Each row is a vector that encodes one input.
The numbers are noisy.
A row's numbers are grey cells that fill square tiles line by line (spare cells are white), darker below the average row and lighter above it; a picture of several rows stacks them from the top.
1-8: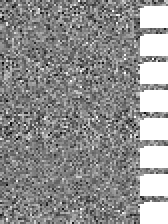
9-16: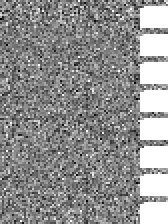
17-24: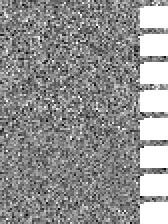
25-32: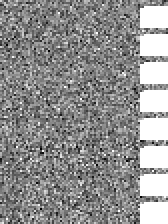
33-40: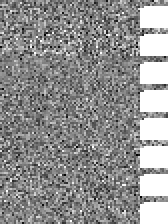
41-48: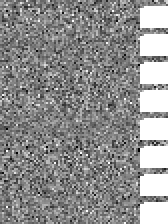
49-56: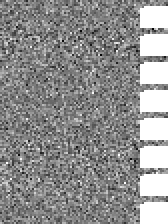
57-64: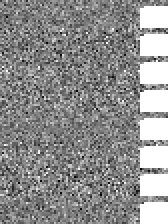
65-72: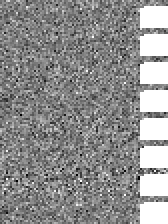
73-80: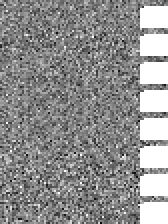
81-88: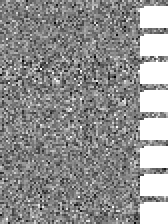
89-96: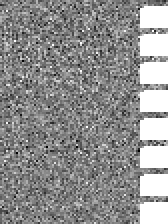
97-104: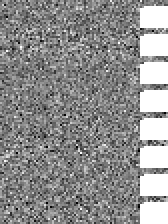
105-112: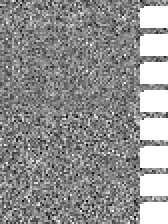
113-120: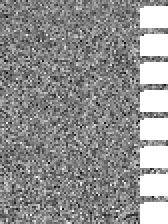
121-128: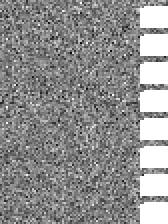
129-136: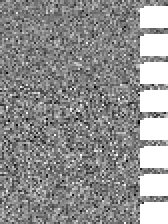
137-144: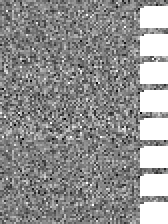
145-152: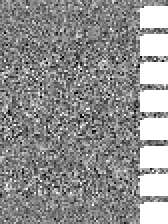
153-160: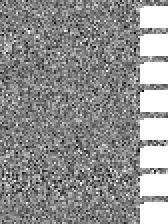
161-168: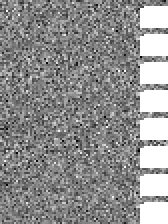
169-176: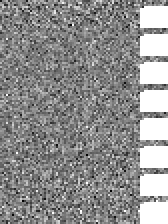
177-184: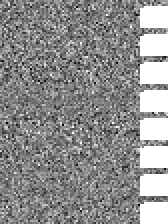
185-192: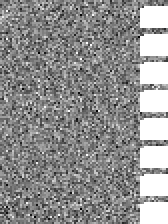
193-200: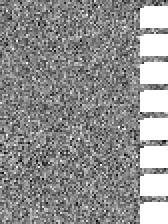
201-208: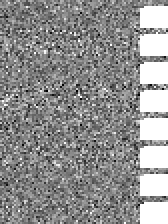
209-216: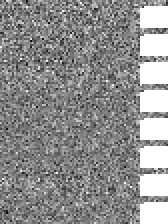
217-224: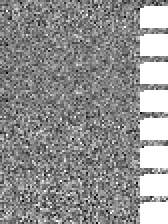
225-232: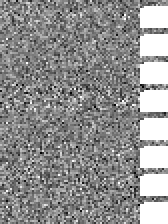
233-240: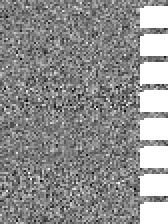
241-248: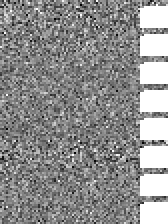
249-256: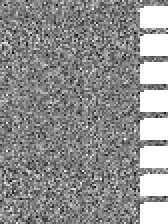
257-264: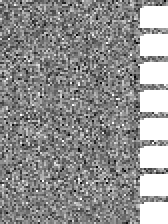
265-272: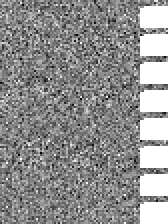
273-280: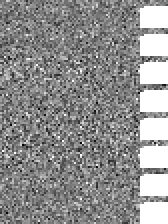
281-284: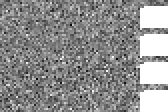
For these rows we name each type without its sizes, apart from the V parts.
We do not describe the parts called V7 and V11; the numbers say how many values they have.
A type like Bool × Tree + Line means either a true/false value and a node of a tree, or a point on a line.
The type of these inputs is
Bool × List(Line) + V7 × V11.
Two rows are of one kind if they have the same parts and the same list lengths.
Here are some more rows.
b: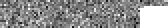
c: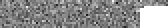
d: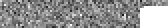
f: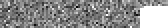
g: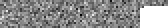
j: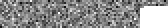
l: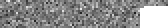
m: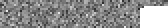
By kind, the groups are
b, d
c, g, m
f
j, l

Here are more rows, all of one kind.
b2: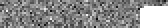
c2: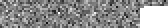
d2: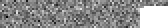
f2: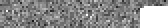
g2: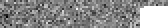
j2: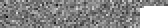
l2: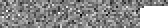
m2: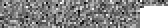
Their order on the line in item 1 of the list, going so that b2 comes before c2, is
m2, b2, c2, l2, j2, f2, d2, g2.
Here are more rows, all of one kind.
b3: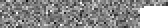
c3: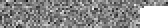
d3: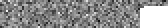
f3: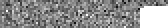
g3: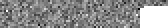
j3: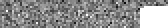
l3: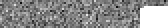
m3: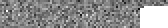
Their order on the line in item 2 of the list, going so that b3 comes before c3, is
m3, g3, b3, l3, d3, f3, j3, c3.
